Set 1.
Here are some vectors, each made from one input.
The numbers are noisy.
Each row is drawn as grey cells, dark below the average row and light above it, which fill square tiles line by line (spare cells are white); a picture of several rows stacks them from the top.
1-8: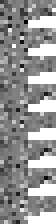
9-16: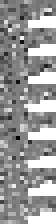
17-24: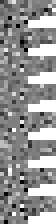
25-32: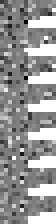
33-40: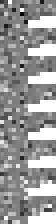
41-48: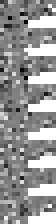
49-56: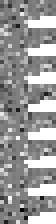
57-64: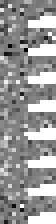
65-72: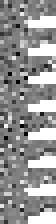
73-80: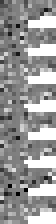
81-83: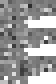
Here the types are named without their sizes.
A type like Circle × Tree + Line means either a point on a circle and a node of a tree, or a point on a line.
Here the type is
Circle × (Tree + Unit).
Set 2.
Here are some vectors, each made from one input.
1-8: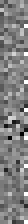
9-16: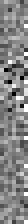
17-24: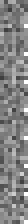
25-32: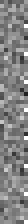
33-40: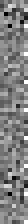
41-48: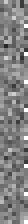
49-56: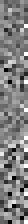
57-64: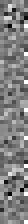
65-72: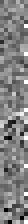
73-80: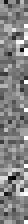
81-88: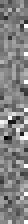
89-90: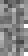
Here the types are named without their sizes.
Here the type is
Bool × Bool × Bool × Bool + Line.
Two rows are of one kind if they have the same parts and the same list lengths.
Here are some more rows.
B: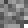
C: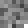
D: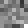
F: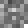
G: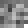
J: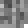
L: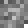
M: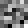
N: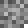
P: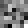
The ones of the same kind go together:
B, C, D, F, G, J, L, N
M, P

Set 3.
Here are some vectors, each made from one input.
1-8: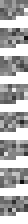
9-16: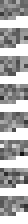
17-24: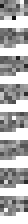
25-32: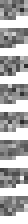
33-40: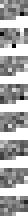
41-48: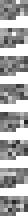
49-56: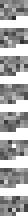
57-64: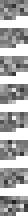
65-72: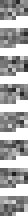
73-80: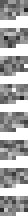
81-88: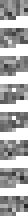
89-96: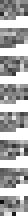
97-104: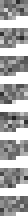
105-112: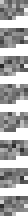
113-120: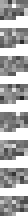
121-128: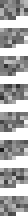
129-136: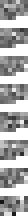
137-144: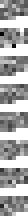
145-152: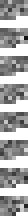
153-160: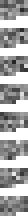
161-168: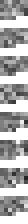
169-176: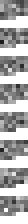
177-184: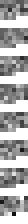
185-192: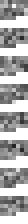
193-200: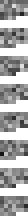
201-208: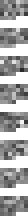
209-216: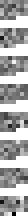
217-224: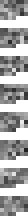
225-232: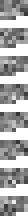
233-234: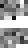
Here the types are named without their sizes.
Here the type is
List(Circle).
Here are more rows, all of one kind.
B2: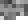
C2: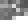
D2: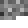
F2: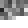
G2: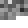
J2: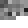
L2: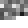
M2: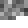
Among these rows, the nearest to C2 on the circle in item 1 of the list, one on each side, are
D2 and L2.
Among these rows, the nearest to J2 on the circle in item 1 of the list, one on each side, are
B2 and M2.
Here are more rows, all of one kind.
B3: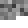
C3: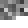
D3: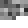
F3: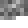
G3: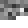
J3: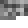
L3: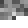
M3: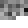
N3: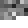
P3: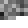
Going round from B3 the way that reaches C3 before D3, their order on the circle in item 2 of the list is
B3, N3, J3, G3, C3, M3, D3, F3, L3, P3.
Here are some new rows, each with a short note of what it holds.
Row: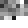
the empty list
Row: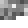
a list of one item
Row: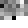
the empty list
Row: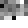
the empty list
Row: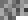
a list of one item
